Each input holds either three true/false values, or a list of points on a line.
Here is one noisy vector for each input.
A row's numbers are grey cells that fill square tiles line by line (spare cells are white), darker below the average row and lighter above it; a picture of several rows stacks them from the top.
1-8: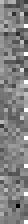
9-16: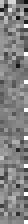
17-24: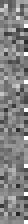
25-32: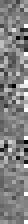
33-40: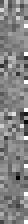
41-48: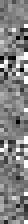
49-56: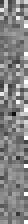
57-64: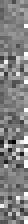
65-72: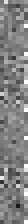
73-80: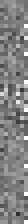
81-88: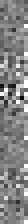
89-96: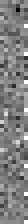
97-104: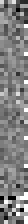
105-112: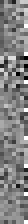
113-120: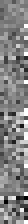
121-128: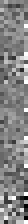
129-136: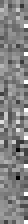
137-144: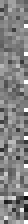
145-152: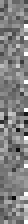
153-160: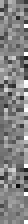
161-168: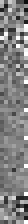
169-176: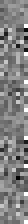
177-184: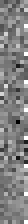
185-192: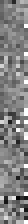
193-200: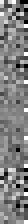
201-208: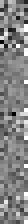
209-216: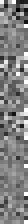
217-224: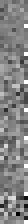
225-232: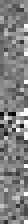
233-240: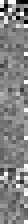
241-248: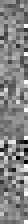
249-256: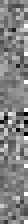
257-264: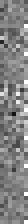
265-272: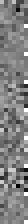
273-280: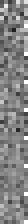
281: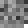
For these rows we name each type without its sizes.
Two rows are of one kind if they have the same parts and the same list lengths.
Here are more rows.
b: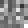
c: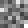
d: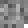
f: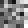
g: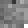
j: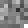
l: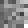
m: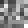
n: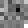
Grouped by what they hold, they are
b, d, j, m
c
f, g, l
n

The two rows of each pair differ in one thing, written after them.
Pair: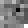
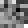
the place on the line in item 2 of the list
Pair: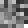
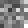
the place on the line in item 1 of the list
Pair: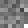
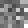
the place on the line in item 1 of the list
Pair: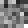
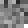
the place on the line in item 1 of the list
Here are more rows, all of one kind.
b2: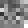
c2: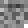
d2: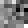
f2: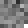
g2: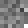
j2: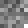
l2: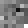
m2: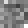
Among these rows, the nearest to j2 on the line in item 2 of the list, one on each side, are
f2 and g2.
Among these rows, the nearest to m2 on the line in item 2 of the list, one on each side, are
g2 and l2.
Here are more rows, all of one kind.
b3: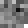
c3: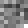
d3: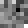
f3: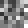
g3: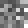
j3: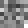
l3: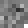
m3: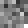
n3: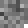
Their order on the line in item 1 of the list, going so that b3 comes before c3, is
d3, b3, l3, n3, f3, g3, j3, m3, c3.
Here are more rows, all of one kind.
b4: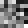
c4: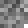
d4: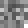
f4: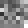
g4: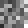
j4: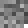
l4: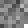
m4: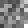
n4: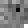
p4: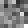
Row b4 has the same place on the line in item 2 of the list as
c4, l4 and m4.
